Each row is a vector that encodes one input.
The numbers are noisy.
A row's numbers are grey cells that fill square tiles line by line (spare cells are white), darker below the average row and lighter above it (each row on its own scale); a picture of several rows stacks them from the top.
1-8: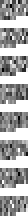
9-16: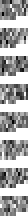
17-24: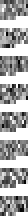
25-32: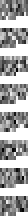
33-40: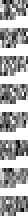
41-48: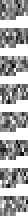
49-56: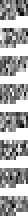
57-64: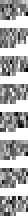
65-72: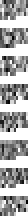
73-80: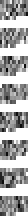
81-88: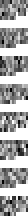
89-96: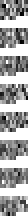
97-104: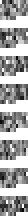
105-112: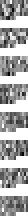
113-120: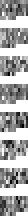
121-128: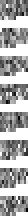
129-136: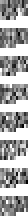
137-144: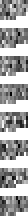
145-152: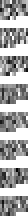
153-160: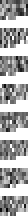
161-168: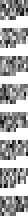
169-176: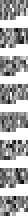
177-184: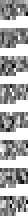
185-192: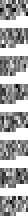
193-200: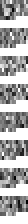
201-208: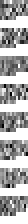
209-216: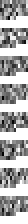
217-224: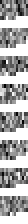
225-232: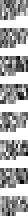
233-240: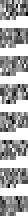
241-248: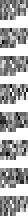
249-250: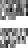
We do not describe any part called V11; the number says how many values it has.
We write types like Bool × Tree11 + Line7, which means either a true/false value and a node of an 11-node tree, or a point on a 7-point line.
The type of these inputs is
Bool × Line9 + V11.
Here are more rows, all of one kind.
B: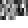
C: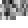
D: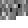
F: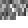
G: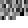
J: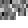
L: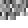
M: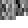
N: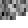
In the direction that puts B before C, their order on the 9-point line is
J, N, F, B, M, L, D, C, G.
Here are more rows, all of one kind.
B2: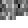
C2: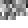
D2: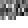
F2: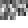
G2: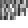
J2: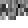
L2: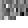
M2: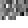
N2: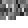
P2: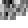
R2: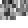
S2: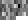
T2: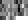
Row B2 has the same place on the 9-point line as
D2, F2 and G2.
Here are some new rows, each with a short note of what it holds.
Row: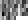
a value of V11
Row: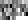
a value of V11
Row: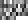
a value of V11
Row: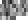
a point on a 9-point line and a true/false value
